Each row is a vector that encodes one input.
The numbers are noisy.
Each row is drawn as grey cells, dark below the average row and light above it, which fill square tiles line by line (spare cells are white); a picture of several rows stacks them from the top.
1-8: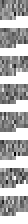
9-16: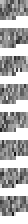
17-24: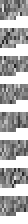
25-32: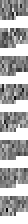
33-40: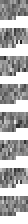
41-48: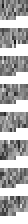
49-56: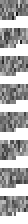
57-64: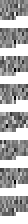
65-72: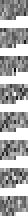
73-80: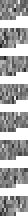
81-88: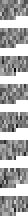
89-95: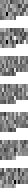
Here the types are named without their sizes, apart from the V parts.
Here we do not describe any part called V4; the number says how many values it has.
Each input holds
a point on a line, together with either four true/false values, or a value of V4.
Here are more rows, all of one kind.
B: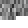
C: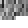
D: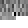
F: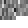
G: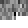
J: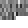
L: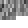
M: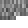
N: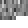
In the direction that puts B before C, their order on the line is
B, C, J, L, M, D, G, N, F.
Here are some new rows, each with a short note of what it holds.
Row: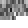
a point on a line and a value of V4
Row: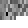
a point on a line and a value of V4
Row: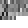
a point on a line and a value of V4
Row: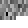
a point on a line and a value of V4
